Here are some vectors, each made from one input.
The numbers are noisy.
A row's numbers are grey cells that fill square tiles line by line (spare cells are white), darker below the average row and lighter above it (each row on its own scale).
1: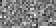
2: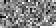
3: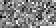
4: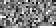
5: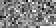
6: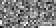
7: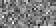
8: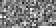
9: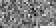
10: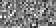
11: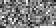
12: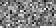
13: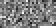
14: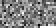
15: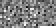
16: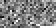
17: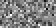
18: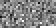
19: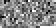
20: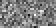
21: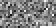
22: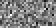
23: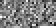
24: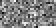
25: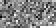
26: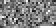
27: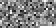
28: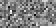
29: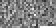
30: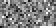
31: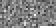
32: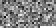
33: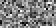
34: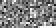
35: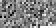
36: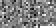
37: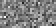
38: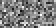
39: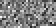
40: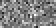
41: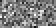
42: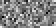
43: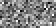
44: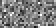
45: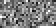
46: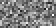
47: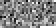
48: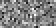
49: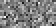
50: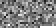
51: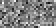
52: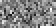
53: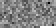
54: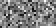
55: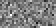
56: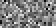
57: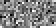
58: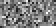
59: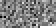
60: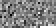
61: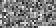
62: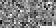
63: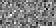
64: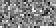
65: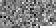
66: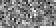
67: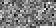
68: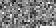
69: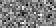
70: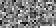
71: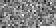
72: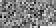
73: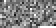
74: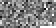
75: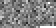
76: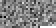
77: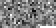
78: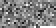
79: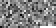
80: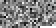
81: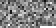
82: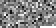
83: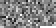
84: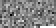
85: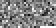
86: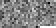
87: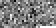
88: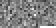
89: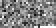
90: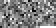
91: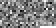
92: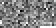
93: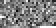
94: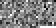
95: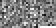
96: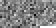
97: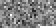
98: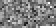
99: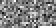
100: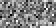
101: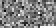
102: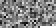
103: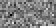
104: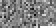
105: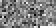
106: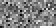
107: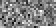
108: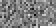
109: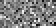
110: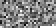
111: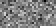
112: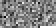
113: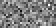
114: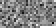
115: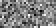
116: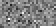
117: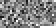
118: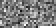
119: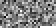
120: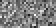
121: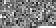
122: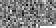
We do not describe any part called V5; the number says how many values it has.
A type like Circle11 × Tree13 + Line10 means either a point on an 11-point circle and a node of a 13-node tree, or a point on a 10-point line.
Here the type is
List2(Bool × V5).
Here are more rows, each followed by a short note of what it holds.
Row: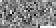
the empty list
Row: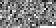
a list of two items
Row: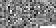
a list of one item
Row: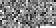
the empty list
